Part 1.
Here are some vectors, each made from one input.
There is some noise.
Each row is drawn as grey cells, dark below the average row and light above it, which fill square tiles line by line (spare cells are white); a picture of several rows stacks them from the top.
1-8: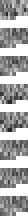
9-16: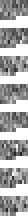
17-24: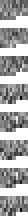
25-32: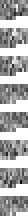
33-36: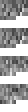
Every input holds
either one of 5 labels, or a point on a 5-point line.
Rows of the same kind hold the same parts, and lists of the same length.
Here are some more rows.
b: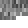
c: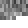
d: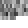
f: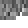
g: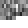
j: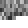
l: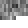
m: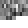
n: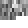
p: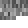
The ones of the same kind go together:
b, c, f, l, p
d, g, j, m, n

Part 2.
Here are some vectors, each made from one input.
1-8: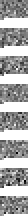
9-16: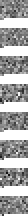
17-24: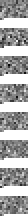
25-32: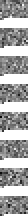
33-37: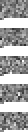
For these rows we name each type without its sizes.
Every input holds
either a label, or a point on a line.
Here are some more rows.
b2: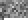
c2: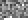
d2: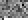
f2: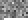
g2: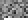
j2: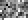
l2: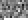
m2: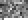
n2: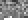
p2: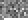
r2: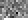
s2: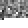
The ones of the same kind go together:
b2, d2, j2, l2, m2, s2
c2, f2, g2, n2, p2, r2

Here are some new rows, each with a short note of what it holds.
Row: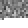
a label
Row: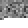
a point on a line
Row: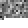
a label
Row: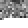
a point on a line
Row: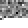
a point on a line
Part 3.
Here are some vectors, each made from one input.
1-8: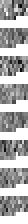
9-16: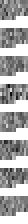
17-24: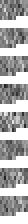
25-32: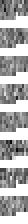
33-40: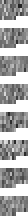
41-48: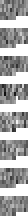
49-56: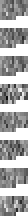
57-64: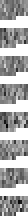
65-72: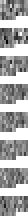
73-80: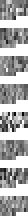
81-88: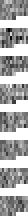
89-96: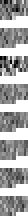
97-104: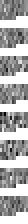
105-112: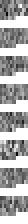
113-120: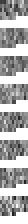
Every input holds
a point on an 8-point line and a true/false value.
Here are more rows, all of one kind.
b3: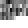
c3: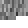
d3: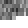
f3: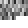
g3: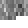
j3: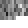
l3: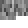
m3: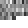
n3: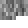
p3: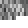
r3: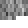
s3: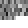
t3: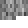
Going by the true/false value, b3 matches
c3, d3, g3 and n3.
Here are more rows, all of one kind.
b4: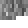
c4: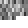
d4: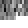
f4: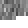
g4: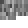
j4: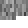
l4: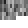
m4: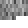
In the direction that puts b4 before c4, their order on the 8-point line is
d4, b4, c4, g4, j4, m4, f4, l4.
